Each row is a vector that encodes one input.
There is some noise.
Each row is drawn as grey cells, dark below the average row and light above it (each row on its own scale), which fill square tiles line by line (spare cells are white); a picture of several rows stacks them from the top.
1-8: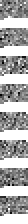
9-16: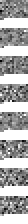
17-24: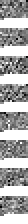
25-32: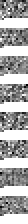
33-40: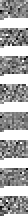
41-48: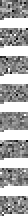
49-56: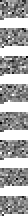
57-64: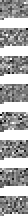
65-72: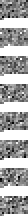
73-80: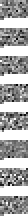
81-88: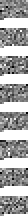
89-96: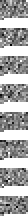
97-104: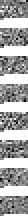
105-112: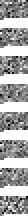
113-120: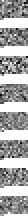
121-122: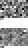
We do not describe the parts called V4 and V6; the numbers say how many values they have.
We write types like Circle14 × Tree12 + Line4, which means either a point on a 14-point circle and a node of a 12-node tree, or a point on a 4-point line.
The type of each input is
Bool × (Tree8 + V4) + V6.
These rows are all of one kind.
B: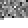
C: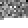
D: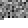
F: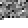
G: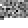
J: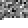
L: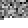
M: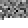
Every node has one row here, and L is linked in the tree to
F and J.
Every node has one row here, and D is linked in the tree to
F and M.
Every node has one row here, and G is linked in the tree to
M.
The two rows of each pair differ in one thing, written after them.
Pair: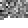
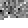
the value of V4
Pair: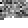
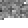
the value of V4
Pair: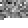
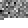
the true/false value
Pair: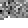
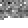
the true/false value
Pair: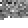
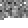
the value of V4
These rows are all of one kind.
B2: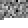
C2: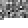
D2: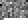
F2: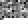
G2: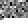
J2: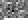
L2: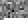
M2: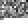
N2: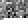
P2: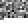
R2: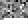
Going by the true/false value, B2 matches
G2 and M2.
